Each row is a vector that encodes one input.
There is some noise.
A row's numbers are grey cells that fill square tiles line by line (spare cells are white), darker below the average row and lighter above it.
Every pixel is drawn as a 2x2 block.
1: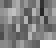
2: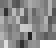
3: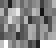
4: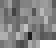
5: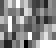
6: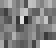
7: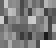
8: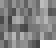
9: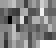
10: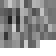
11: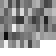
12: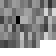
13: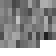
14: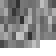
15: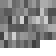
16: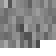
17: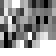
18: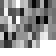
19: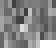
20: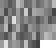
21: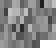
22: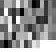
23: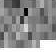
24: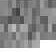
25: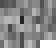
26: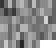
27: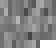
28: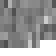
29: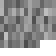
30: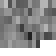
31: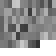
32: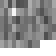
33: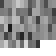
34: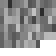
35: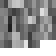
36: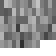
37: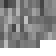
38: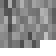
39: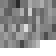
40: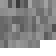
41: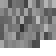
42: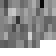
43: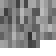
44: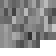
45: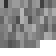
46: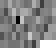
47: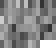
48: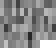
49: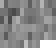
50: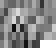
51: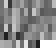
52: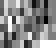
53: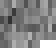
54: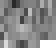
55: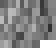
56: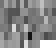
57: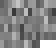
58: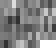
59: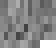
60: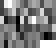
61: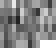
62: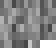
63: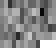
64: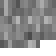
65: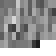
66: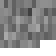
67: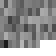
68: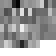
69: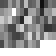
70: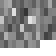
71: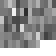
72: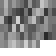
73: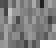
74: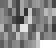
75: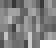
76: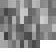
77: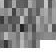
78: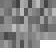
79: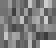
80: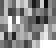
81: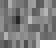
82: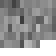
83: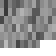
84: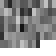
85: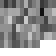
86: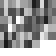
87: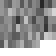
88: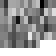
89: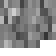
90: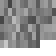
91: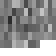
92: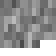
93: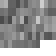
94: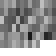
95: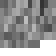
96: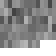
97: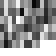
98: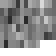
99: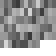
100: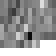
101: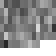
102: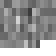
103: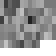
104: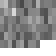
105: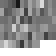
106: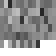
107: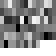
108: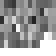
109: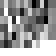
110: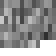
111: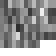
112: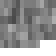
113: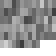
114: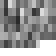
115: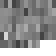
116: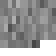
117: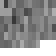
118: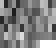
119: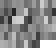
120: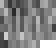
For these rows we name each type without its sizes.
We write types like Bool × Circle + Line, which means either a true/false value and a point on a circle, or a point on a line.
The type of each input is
Bool × Label × Label × Label × Line × Line + Unit.
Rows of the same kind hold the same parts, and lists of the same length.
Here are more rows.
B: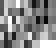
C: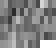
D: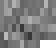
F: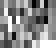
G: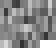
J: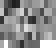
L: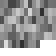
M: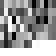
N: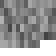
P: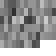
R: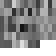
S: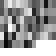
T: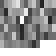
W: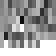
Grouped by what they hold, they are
B, F, M, S
C, D, G, J, L, N, P, R, T, W

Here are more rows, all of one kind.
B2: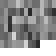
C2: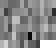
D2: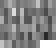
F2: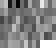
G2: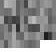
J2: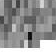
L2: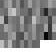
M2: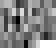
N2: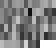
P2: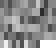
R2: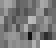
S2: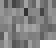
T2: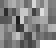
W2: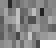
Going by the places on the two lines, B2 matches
C2, L2, M2 and N2.
